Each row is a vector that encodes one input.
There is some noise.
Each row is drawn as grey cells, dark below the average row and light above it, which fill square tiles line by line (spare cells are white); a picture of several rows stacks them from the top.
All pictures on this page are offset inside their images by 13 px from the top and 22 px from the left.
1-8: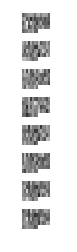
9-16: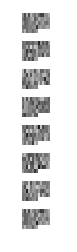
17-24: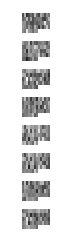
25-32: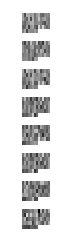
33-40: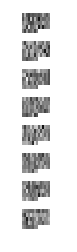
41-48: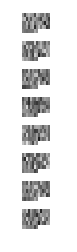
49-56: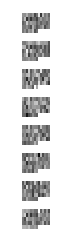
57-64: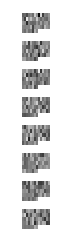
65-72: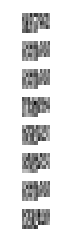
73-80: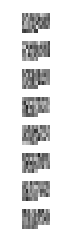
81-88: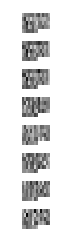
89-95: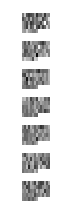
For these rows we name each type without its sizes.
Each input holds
four true/false values.
